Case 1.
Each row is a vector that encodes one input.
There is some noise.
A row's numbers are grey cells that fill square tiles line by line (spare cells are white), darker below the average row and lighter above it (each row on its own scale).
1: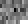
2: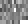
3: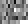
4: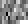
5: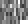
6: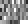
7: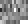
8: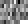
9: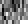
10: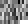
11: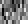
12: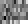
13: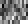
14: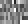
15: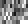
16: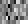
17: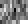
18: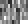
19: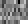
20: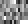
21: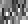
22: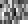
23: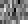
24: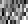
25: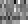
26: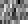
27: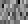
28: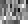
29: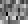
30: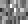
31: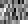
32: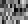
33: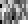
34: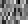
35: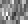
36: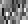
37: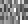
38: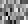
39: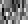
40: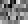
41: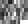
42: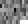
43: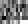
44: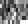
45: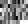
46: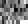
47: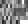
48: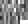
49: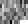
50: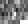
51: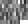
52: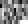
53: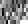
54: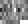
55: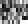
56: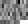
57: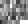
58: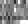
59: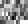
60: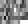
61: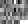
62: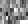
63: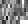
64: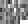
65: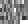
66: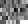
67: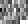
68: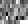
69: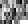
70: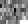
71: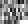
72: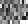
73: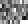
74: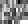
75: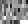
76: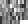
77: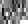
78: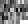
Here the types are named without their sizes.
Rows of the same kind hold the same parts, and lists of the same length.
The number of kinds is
3.
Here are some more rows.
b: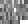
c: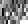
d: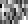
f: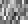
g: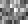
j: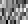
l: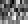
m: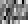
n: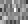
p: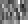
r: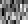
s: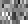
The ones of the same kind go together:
b, g, l, m, n, p
c, j, r
d, f, s

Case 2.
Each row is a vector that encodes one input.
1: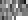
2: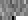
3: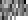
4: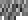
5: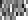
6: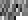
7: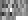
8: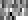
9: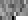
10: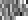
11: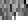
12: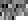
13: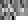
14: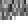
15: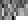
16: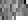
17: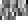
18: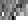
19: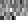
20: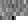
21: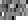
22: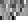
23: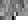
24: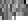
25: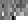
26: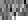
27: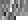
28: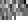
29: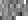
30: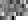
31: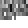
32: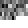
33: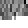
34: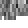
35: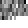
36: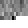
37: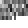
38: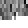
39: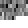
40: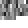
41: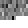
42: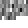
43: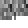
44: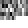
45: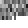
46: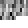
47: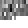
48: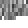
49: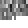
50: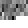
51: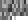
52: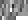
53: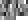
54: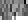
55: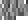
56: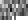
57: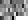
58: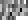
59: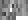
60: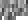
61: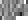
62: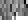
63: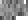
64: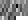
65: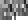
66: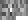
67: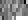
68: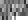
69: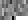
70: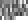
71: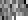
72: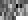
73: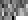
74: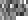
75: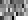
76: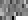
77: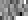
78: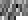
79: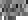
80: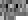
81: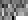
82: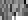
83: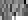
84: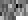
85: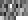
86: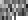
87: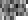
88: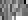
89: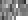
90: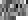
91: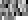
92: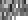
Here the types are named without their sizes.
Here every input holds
a point on each of two lines, together with either a point on a circle, or a fixed value.
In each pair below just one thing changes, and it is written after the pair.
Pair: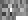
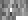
the place on one of the two lines
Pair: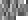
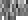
the place on one of the two lines
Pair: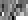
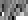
the place on one of the two lines
